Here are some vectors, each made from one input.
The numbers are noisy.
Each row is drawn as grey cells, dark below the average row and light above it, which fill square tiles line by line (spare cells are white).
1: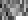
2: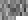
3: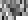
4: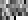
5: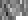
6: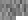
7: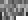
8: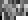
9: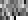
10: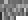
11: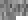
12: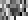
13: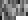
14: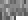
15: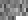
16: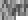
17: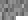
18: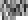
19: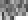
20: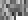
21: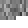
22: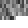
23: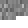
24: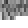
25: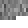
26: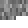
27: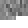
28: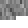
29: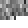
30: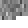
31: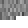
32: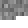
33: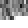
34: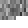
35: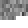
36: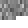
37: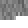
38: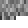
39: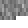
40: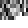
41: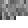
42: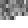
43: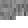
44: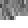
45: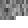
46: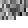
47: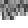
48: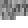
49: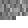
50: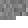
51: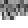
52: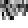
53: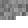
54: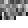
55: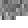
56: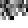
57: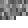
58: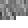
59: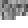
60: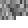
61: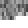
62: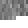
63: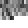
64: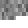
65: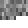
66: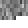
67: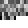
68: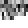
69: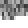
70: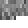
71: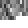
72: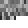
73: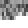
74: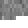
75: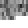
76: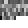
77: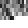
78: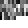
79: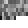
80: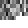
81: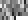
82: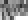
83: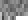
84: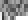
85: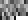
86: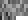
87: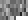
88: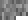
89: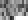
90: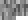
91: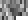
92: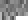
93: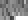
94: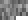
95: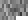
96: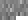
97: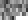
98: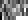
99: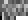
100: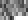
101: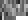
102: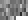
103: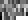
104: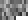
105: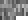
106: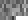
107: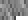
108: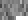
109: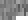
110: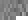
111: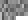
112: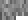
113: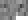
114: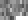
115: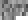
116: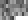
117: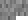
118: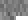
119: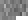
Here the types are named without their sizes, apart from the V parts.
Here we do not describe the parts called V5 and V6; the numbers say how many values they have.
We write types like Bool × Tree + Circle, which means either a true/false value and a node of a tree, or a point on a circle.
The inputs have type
(Bool × V6 + V5) × Line.
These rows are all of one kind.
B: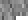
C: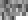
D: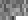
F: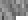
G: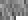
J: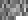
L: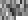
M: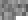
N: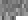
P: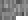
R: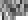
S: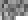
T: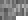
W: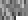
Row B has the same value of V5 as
F, J and R.
